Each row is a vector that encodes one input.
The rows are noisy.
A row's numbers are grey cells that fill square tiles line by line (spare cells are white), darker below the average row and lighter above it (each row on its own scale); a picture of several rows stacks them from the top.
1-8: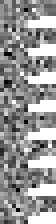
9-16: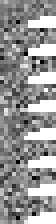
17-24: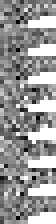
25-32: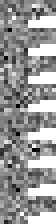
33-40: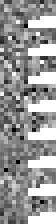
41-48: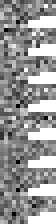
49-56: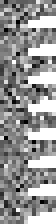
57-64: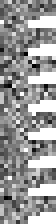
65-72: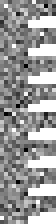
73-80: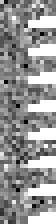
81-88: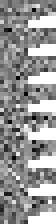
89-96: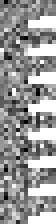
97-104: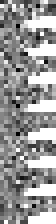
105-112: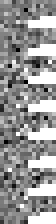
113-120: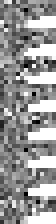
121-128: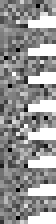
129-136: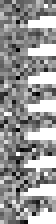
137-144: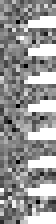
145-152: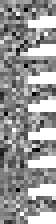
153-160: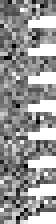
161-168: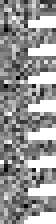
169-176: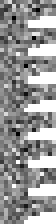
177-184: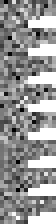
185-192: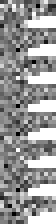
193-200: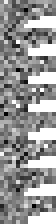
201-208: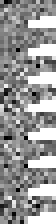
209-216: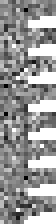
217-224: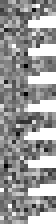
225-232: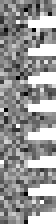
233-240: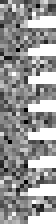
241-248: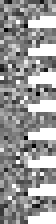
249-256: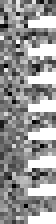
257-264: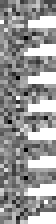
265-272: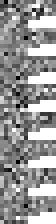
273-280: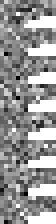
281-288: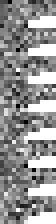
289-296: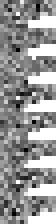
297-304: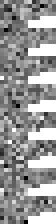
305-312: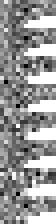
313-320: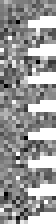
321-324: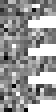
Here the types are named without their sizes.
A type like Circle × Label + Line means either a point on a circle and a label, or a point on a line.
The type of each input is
List(Line).
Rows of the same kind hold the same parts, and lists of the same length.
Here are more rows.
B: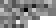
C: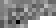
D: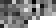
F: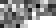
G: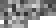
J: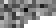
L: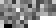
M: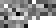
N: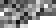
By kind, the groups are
B, L, M
C, N
D, G, J
F

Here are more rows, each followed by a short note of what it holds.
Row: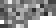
a list of two items
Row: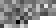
a list of one item
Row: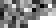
a list of two items
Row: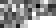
the empty list
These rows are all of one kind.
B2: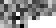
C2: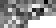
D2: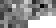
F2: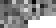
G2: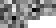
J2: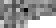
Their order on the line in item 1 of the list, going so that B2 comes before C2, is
J2, B2, G2, D2, F2, C2.
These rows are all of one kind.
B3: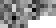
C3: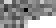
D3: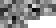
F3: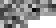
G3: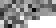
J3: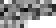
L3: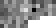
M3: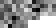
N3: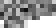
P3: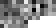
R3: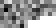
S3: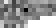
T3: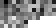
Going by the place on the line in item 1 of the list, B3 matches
D3, F3, G3 and M3.
